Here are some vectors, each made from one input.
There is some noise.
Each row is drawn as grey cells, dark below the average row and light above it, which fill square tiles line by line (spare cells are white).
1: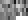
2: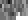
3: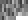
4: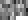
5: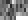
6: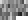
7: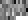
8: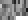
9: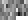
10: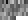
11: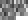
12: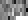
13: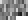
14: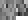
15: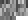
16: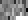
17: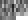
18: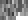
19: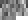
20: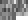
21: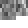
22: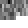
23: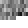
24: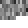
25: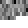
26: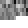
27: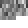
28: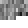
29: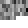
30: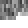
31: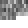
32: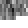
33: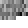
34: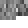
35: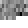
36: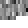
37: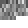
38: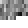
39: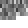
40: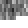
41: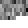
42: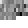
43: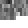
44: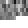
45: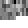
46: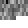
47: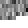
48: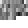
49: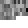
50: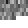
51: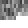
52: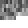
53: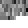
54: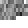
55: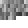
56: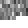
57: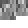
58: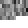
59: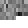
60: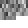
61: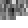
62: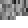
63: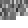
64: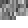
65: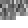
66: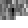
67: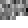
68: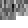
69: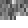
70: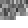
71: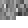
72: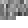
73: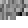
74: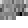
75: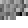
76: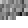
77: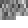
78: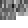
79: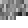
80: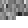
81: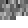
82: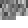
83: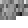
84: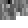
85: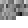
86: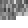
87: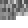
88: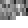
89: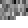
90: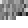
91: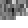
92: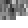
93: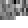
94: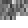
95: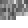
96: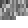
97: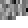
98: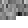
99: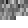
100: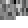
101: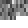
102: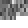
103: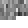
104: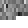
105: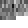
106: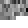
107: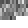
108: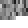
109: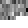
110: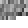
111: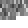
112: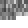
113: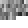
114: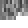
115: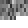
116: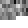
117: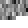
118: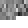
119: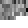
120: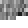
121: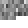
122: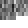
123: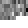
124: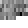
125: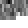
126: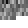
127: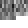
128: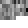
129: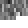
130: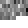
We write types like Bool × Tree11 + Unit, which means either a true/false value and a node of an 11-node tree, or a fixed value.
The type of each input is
Bool × Circle9 + Circle10.
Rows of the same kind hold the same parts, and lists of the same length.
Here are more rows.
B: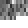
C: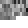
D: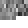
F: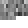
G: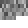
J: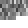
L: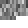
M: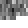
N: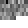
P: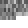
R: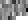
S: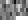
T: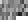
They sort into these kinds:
B, G, J, L, M, N, P
C, D, F, R, S, T

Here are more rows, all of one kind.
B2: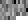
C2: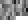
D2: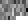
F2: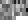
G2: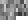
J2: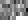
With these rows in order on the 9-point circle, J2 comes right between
C2 and F2.
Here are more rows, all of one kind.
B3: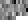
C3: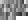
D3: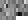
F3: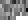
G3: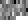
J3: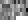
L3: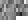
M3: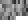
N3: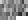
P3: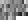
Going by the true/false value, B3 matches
F3, G3, J3 and M3.
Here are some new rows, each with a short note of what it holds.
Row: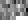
a point on a 9-point circle and a true/false value
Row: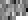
a point on a 9-point circle and a true/false value
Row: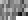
a point on a 9-point circle and a true/false value
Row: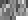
a point on a 10-point circle
